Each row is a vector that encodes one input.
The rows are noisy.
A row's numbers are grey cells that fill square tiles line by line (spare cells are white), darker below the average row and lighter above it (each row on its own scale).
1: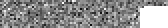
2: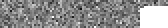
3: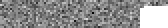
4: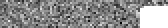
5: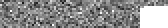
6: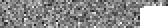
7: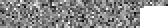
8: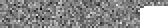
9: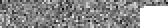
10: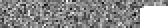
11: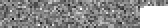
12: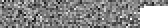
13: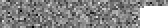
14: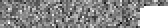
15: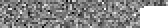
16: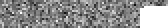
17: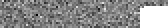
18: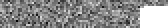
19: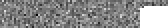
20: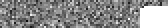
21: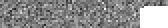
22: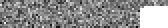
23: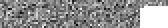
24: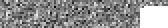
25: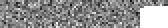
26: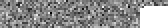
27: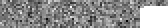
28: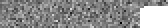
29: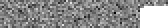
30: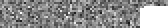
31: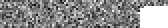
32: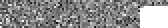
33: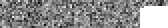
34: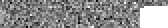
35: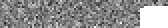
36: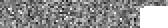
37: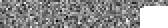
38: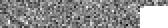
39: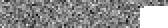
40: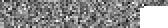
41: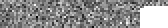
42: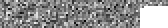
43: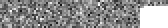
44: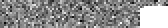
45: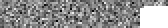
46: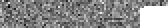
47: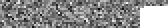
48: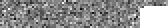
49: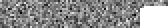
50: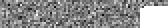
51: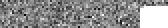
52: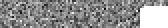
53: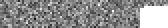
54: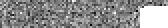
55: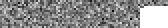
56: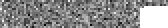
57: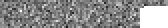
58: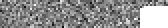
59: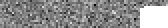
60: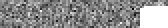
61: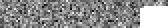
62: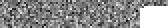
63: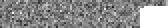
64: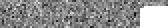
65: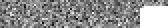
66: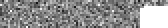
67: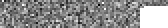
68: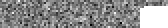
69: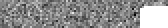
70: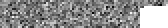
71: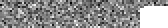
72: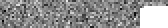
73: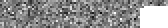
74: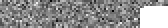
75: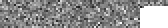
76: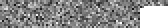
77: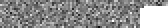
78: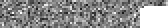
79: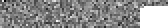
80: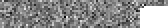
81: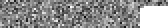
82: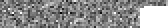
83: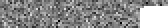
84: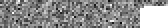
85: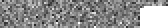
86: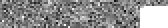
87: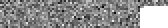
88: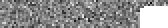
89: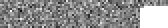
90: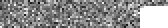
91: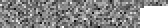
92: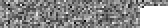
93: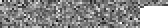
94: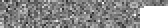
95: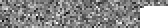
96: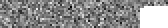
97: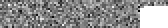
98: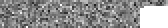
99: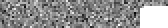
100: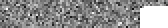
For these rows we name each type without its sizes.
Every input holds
either a fixed value, or a point on each of two lines and a true/false value, or a node of a tree.
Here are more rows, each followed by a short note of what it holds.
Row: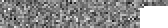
a point on each of two lines and a true/false value
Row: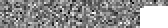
a node of a tree
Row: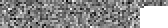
a point on each of two lines and a true/false value
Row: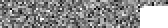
a point on each of two lines and a true/false value
